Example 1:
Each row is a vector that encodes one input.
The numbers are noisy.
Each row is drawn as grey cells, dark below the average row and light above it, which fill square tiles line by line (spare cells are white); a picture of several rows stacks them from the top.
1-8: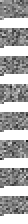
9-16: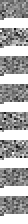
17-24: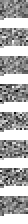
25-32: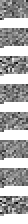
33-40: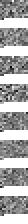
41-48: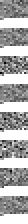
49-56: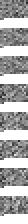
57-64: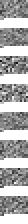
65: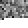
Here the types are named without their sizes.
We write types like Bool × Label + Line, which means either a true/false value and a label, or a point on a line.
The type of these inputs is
Line × Line.
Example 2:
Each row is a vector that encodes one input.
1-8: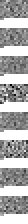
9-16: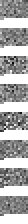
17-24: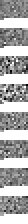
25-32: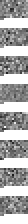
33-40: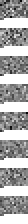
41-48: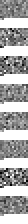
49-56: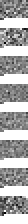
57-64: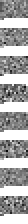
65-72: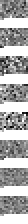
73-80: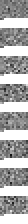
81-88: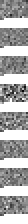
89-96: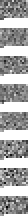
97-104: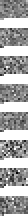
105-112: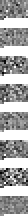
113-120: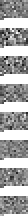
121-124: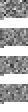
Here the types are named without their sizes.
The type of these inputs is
Line.
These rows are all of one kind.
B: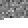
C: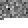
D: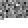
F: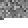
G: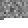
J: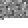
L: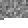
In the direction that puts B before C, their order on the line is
G, J, L, B, D, C, F.
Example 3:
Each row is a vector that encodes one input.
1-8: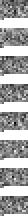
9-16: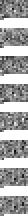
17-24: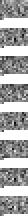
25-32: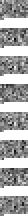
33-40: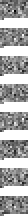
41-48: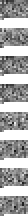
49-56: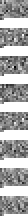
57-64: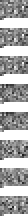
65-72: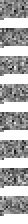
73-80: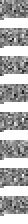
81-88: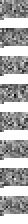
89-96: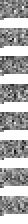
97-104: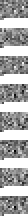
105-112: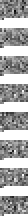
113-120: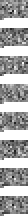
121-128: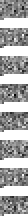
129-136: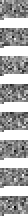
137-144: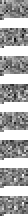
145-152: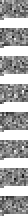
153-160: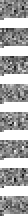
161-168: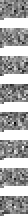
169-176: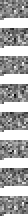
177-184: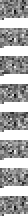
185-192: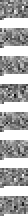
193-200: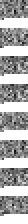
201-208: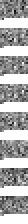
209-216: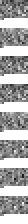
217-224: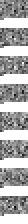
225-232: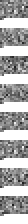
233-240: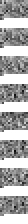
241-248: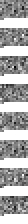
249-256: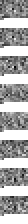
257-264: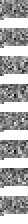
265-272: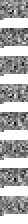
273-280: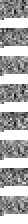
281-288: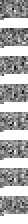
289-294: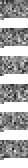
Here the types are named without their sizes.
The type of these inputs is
Circle.
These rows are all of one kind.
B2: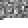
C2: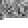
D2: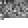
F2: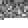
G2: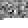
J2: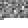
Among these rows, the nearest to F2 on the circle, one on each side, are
C2 and D2.
